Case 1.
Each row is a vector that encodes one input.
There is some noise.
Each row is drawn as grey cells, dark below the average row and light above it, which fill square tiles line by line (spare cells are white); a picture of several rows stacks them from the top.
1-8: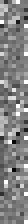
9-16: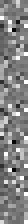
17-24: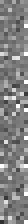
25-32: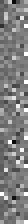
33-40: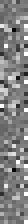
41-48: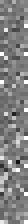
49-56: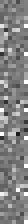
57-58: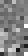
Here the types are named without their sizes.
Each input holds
a point on a line.
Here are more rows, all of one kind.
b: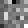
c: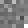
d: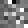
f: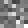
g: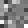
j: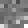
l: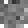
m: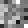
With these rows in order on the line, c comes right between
g and j.
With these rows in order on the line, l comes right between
f and j.
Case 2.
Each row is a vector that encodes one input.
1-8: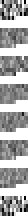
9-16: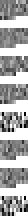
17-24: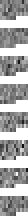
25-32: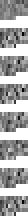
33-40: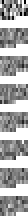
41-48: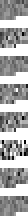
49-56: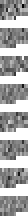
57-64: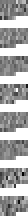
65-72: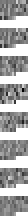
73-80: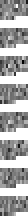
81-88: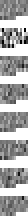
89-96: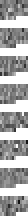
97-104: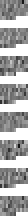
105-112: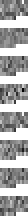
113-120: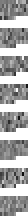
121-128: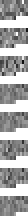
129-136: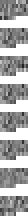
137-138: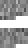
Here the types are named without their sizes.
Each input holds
either a fixed value, or a node of a tree.
